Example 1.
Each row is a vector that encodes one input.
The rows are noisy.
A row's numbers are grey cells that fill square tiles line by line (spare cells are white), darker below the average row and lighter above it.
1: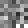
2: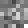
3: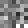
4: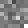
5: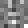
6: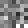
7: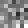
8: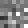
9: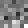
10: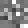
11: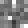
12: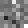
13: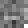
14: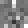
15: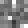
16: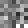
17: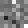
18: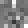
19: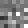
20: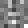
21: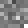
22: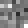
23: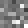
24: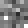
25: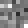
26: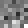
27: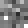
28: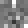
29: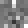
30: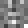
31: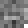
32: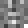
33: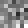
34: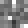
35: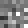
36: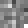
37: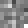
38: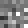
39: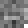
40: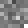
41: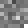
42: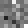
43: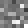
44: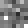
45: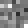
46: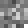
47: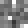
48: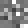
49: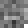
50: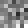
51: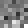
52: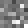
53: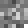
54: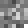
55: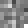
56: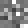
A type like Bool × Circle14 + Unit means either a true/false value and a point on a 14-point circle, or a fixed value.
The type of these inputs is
Line4 × Line4.
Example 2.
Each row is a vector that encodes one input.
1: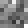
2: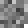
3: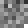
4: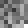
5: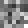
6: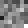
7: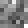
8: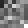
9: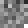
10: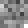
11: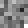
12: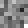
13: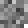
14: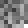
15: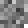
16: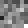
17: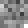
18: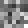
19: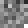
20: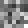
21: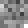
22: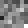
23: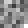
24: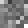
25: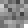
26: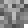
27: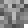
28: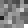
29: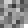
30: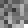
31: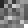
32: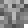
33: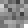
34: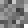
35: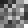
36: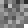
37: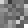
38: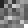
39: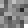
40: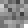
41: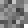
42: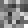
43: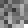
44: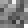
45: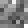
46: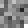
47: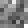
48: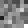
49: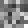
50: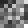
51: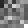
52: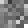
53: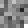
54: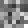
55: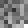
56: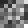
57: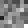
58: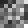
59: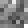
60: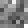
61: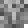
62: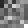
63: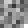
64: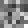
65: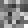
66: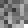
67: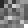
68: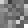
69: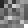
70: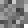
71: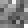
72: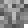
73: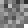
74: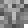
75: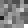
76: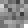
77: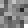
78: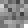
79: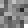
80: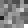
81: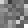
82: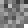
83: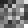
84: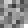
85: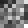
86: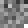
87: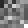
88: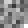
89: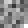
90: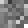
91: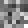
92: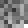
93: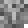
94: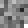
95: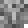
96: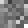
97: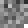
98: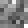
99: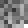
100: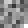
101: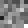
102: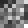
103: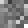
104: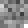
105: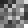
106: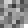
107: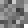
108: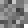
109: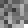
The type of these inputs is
Line13.
